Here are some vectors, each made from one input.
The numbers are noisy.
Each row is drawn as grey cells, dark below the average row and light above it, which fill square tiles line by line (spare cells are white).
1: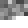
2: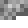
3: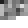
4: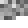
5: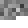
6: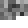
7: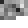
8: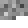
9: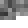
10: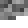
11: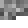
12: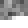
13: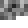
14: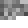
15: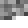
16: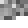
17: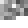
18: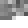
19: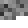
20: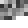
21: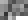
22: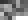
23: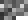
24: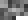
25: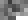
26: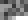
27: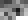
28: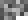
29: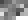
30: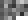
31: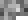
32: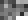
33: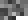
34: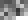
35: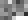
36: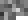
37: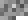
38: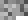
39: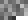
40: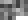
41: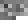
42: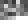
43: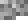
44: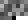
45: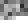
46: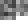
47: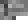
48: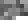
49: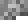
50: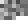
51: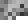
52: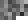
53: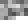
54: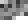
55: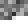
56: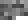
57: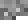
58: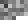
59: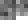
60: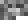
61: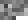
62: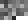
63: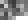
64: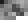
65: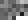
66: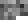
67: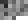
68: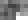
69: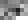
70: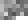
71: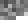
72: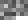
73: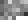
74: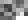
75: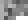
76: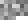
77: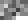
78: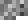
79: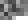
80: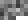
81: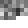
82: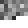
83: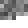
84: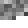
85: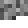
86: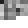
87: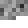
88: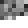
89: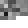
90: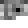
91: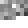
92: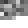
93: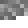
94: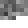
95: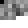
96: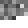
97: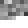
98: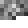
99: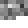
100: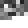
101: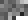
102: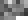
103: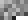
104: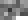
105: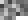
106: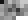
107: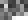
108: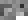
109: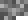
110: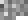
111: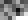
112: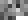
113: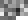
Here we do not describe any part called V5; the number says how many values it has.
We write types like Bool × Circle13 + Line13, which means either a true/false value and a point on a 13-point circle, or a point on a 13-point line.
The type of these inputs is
(Line4 + Line7) × V5.
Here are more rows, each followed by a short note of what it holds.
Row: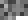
a point on a 7-point line and a value of V5
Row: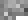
a point on a 4-point line and a value of V5
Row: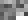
a point on a 4-point line and a value of V5
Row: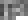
a point on a 4-point line and a value of V5
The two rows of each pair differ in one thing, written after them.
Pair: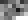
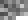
the value of V5
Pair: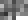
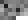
the place on the 7-point line
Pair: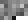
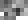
the value of V5
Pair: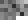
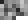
the place on the 7-point line
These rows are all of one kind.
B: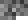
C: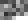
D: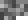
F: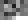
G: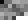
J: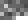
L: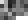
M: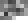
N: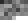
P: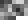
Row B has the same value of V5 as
C, F, J and N.
